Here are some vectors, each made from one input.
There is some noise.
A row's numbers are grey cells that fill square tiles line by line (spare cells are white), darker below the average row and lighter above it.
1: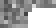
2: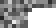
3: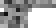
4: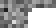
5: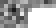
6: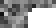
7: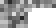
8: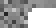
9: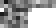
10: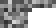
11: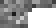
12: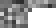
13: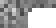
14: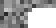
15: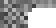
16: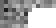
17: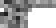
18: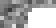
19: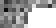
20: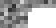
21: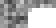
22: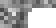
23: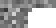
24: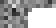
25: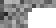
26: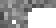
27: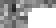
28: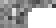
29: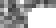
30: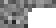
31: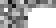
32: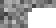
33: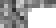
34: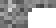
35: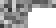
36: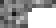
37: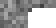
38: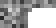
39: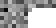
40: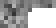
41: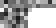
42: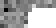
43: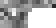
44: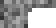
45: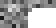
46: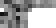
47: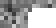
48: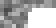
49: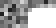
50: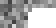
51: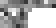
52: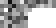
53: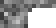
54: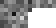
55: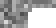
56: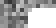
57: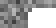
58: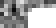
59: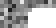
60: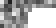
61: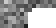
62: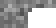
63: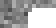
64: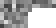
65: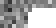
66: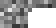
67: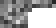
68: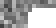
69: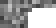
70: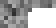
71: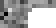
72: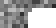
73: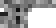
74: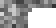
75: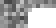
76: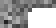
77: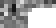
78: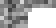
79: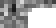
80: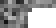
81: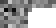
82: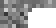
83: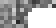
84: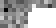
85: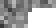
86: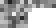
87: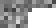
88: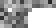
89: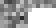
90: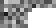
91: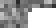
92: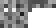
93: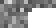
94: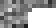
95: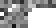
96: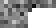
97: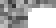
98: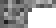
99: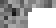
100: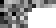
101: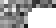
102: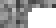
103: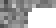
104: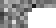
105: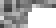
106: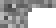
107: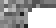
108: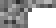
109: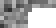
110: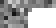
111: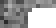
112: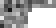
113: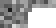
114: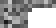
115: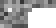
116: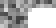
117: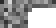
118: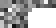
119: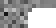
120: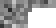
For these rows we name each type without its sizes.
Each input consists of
a list of points on a line.
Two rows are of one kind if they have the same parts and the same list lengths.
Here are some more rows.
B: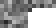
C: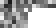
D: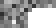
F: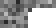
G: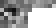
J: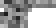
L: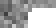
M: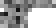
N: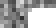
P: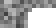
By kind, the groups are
B, D, F, P
C, G, L
J, M
N

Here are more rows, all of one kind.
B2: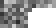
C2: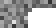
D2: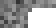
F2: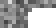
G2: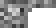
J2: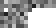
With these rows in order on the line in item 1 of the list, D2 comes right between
F2 and G2.
